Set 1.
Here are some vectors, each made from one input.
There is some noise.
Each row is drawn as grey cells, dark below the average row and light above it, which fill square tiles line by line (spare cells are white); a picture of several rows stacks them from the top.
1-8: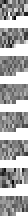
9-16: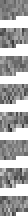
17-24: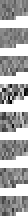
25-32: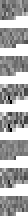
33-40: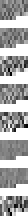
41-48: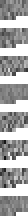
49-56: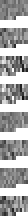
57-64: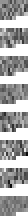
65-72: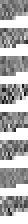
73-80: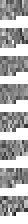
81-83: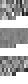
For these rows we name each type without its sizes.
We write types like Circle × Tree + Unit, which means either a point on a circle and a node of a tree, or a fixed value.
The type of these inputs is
(Bool × Bool × Bool + Unit) × Line.
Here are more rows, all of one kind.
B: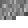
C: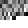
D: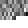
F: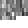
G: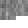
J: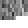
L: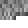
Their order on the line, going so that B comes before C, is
D, G, B, J, C, L, F.
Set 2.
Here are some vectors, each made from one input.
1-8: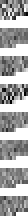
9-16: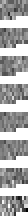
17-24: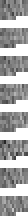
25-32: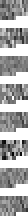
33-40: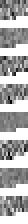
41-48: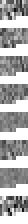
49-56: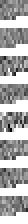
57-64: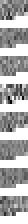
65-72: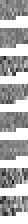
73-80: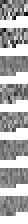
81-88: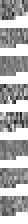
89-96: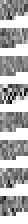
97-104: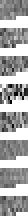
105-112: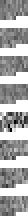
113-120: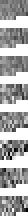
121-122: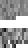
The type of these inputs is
List2(Line9).
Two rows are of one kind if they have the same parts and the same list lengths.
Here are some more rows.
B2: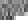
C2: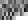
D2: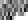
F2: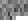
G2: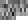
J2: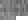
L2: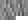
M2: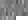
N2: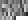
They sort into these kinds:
B2, D2, L2
C2, F2, J2, M2, N2
G2

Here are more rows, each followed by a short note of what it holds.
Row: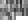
a list of two items
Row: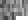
a list of one item
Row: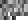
a list of one item
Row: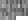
a list of two items
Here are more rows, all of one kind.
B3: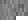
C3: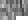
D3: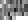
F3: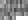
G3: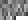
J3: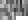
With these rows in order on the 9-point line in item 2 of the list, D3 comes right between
F3 and G3.
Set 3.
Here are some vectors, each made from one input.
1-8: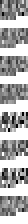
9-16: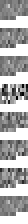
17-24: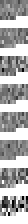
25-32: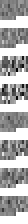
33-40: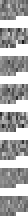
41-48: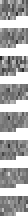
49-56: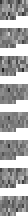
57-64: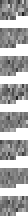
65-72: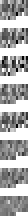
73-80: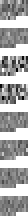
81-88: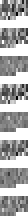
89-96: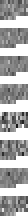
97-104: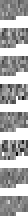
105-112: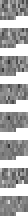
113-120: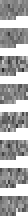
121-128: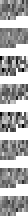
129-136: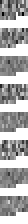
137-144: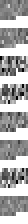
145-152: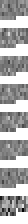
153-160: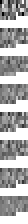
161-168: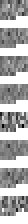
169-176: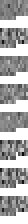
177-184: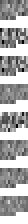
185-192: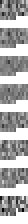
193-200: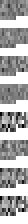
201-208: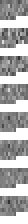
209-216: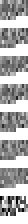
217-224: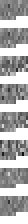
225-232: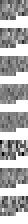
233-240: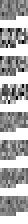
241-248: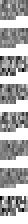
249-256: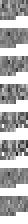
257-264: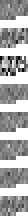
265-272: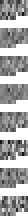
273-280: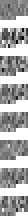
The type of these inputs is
Bool × (Circle18 + Unit).
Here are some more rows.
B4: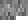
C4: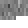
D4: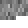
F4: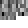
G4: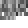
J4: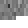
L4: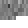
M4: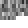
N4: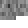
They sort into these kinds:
B4, C4, D4, F4, J4, L4, M4, N4
G4

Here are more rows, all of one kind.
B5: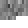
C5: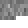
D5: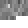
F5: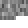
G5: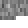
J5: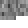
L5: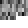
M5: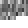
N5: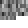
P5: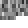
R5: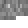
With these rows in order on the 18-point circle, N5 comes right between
B5 and J5.
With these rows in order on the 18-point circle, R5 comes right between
D5 and M5.
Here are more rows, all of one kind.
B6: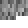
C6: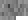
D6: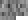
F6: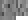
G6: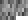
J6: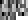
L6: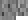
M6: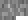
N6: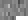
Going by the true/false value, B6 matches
G6, M6 and N6.
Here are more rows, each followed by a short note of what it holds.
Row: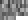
a true/false value
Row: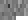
a point on an 18-point circle and a true/false value
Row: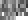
a true/false value
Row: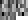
a point on an 18-point circle and a true/false value
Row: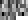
a point on an 18-point circle and a true/false value
